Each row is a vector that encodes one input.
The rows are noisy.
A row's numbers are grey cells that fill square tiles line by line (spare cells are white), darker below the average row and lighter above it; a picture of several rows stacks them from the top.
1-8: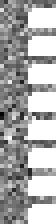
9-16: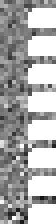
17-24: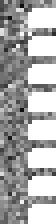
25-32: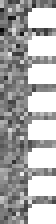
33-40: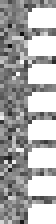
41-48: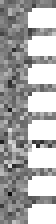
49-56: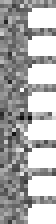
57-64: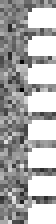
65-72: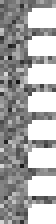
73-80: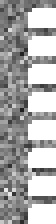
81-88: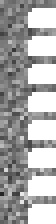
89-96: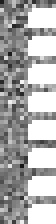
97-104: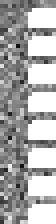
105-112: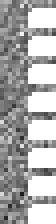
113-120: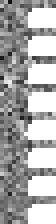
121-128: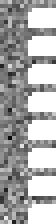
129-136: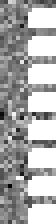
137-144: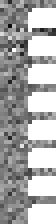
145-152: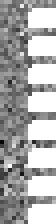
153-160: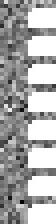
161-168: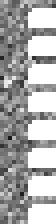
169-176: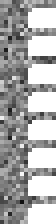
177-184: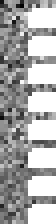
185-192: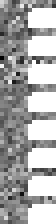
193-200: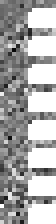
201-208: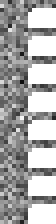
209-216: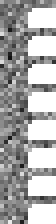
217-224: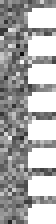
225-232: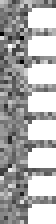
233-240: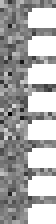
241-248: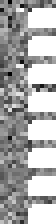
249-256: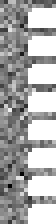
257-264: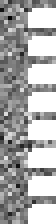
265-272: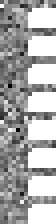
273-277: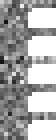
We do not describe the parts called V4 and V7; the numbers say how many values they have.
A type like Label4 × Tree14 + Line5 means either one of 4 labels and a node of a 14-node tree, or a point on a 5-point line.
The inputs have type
((Bool × Bool × Bool + Line8) × Line6 + V7) × V4.
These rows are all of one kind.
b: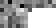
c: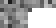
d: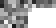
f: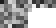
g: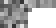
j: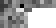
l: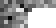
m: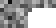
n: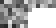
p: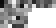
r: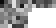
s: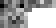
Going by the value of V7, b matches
j, p, r and s.
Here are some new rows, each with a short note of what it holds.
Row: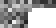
a point on a 6-point line, a point on an 8-point line and a value of V4
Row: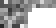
a value of V4 and a value of V7
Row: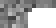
a point on a 6-point line, three true/false values and a value of V4
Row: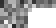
a value of V4 and a value of V7
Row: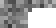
a point on a 6-point line, a point on an 8-point line and a value of V4
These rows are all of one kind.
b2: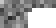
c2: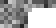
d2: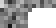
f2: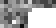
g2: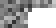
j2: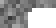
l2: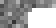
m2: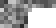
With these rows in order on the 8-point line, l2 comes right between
d2 and g2.
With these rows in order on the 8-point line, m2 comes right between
c2 and j2.
